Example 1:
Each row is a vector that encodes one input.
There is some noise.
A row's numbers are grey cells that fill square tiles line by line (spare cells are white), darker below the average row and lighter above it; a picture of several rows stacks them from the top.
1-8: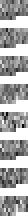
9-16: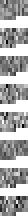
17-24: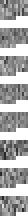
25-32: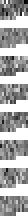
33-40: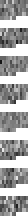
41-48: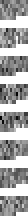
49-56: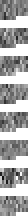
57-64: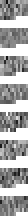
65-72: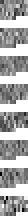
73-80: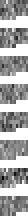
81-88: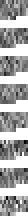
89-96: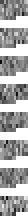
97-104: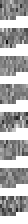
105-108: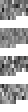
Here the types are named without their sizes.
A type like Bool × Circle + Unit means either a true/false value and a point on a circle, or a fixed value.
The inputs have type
Bool × Bool × Bool + Line.
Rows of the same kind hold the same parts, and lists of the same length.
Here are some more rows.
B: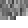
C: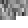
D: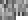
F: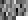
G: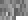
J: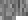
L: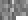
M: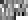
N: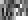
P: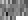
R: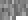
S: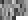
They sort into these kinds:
B, F, N, P
C, D, G, J, L, M, R, S

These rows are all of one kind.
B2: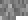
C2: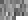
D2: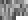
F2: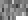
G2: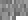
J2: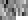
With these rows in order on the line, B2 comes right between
C2 and J2.
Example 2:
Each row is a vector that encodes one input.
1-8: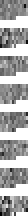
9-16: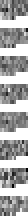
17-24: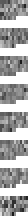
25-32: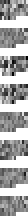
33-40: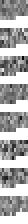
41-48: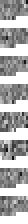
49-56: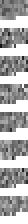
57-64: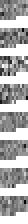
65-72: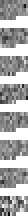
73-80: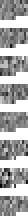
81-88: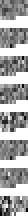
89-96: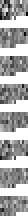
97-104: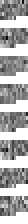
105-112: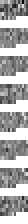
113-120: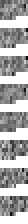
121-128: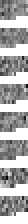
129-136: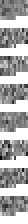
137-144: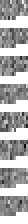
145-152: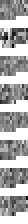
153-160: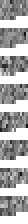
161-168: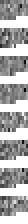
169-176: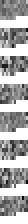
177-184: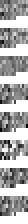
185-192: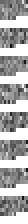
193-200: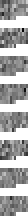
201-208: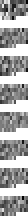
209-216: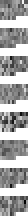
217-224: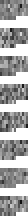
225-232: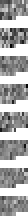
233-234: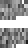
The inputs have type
Circle6 + Circle18.
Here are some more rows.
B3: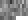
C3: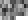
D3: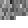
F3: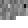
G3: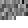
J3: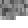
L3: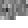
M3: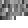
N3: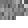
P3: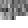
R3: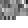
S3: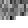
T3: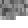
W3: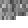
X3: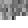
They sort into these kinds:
B3, C3, D3, F3, J3, L3, N3, P3, R3, S3, T3, W3, X3
G3, M3

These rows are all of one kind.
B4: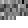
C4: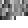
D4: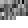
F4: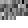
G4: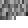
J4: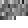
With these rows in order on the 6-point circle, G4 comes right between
D4 and F4.
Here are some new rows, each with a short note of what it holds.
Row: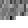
a point on an 18-point circle
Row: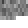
a point on an 18-point circle
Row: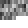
a point on an 18-point circle
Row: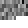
a point on a 6-point circle
